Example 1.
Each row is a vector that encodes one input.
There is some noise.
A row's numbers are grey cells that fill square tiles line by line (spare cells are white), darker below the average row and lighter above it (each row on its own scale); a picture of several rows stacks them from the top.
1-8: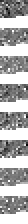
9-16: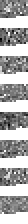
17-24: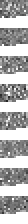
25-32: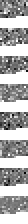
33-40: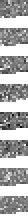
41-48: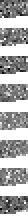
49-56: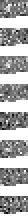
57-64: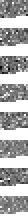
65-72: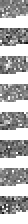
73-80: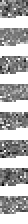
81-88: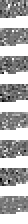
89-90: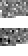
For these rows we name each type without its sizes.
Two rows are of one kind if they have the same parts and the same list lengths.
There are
2 kinds of row.
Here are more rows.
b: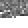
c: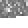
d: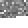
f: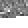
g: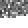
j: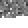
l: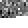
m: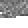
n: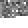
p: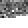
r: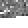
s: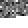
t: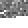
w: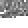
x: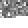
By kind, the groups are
b, c, d, f, g, j, l, m, w, x
n, p, r, s, t

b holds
a label and four true/false values.
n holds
a label.
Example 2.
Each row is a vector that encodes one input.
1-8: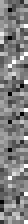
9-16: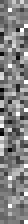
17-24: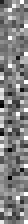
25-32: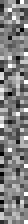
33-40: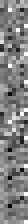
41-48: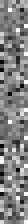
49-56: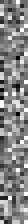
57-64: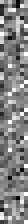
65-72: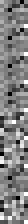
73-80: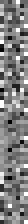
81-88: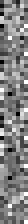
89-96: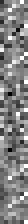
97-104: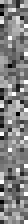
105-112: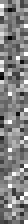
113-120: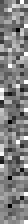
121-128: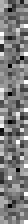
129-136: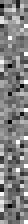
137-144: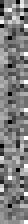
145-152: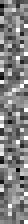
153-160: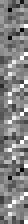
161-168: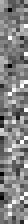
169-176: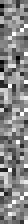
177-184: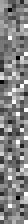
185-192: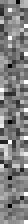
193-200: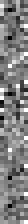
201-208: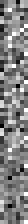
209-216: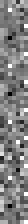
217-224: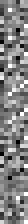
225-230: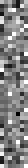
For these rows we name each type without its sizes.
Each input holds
a list of points on a line.
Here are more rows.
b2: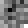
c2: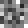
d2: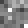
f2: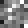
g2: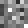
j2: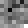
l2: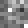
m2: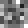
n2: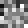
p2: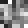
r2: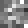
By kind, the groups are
b2, c2, j2, m2
d2, f2, g2, l2, n2, r2
p2

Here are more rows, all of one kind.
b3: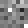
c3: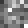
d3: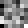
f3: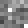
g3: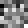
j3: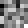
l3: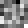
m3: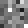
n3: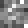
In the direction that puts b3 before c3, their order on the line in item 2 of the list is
b3, f3, m3, j3, c3, d3, n3, g3, l3.
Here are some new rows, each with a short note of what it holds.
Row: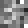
a list of two items
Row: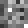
a list of two items
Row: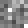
a list of two items
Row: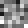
a list of two items
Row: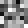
a list of two items
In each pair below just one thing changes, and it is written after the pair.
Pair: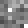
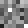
the place on the line in item 1 of the list
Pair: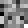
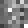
the place on the line in item 1 of the list
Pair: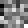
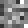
the place on the line in item 1 of the list
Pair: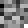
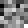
the place on the line in item 1 of the list
